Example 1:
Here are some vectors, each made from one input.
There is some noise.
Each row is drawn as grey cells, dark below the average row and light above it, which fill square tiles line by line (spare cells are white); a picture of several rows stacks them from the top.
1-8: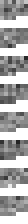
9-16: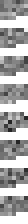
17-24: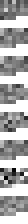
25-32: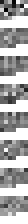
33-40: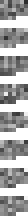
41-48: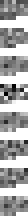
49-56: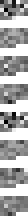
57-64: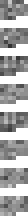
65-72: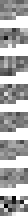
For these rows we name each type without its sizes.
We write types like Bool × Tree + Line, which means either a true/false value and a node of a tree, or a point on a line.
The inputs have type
List(Line).
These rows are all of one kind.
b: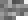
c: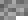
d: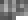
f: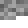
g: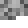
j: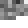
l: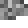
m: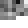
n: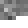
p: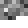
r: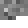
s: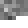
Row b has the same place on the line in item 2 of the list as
d, n and s.
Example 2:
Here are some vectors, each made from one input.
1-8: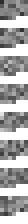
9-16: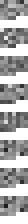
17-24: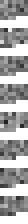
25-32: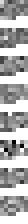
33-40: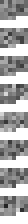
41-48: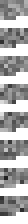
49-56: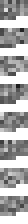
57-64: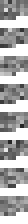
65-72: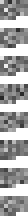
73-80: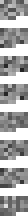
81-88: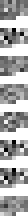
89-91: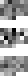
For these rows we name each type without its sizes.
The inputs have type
List(Line).
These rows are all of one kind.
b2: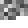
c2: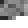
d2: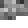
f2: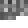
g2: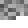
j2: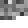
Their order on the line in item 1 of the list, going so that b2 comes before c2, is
g2, b2, f2, d2, c2, j2.
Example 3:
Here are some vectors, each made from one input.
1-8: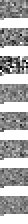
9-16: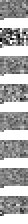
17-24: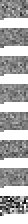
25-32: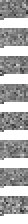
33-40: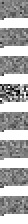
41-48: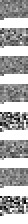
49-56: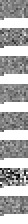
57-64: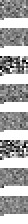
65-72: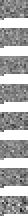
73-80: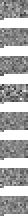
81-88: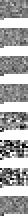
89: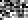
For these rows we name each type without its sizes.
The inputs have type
Bool × Bool × Bool × Bool + Line.
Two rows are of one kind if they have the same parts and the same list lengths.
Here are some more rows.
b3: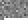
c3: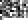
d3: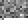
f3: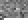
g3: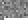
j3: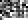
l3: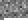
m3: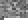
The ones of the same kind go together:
b3, d3, f3, g3, l3, m3
c3, j3

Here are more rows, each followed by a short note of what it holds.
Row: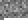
four true/false values
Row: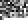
a point on a line
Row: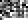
a point on a line
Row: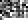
a point on a line
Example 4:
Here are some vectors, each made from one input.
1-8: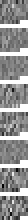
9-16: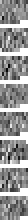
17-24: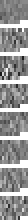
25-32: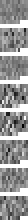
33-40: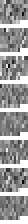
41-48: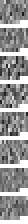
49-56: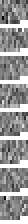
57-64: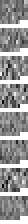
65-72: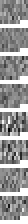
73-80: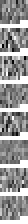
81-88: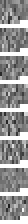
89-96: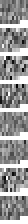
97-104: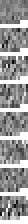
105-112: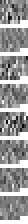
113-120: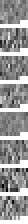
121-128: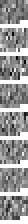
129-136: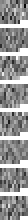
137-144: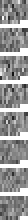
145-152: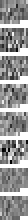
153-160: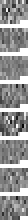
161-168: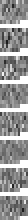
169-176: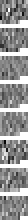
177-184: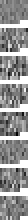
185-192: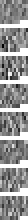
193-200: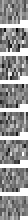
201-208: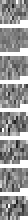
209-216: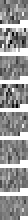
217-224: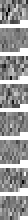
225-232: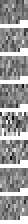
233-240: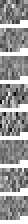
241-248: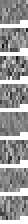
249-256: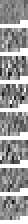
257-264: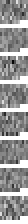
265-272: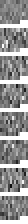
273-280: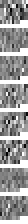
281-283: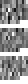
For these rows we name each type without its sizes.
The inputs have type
Bool × Bool × Bool × Bool × Bool + Line.
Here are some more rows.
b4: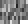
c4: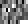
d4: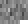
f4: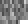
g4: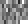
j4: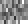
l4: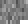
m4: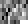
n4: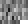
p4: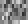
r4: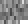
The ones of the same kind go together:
b4, c4, d4, f4, j4, l4, m4, n4, p4, r4
g4

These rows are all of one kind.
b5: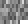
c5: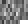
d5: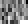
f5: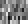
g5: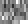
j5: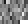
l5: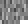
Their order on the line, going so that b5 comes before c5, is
l5, d5, j5, g5, f5, b5, c5.
